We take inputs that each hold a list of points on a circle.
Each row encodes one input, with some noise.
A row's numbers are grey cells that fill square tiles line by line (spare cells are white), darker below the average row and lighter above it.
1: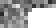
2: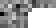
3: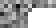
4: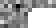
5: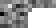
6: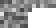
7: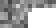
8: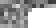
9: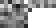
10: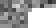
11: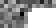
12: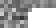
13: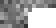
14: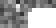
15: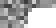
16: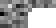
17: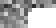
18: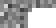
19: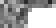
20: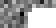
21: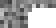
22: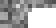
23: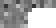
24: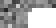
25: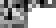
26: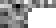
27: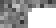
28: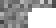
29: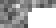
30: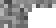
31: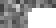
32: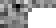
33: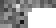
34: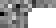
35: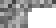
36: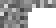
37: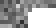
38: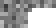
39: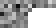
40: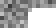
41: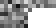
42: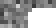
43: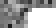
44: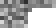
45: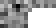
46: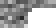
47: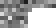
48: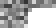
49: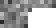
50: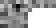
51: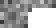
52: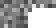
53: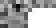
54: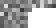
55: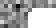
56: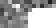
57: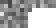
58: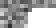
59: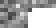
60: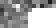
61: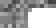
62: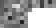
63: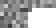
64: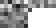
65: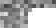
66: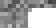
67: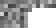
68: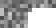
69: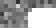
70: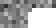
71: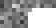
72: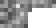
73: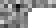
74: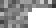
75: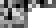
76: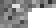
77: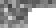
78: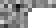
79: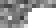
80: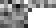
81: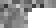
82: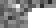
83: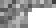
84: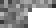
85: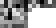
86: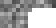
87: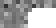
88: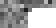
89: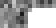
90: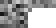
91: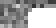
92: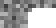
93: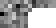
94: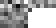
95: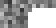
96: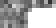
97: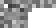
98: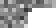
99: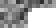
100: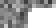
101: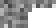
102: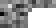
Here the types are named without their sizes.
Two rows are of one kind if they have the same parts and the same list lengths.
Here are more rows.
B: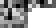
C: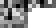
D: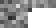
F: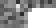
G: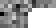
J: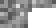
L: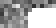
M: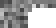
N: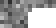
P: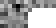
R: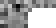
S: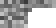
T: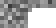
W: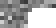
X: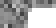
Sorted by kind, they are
B, C
D, F, J, L, N
G, P, R
M, S, T, W, X

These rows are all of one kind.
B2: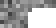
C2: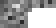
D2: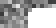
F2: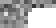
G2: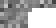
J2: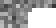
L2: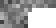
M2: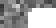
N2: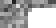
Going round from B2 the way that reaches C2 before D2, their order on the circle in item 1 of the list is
B2, L2, C2, M2, D2, F2, J2, N2, G2.
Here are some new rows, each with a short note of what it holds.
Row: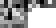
the empty list
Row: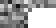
a list of one item
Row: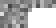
a list of three items
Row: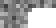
a list of two items
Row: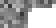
a list of three items
